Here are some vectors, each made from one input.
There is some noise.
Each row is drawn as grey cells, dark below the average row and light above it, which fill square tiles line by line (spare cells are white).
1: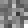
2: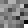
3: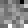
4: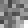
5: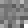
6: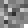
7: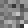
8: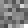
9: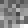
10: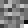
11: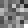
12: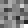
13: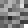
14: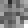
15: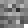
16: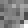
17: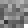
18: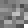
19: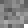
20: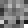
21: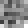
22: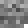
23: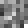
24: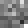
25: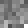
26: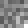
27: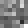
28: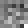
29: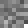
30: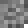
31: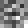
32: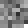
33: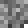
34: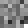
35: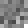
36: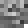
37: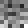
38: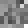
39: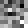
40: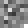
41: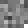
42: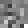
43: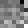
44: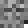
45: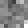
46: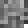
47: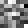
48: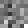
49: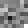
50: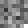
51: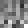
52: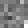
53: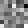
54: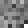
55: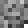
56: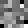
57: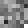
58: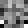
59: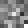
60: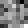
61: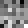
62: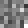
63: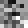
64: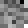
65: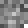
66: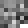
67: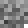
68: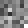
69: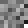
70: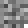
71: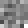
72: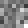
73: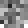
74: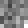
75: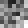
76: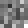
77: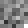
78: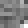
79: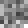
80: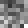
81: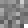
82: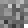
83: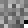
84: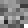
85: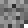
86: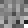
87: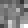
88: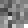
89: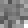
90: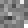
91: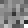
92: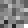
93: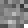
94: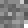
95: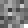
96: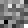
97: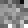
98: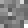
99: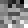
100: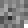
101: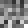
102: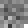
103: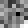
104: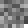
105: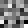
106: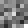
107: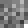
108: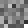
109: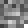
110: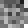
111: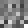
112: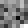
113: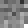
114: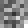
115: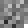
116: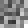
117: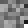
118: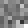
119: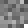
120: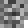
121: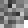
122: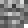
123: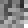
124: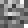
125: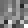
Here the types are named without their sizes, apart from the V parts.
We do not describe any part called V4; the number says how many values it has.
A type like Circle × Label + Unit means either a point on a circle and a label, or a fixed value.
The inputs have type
Bool × Label × Label × List(V4).
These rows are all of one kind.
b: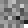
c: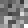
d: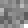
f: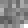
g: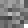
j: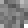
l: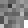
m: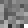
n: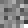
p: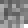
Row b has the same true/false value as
c, j and m.
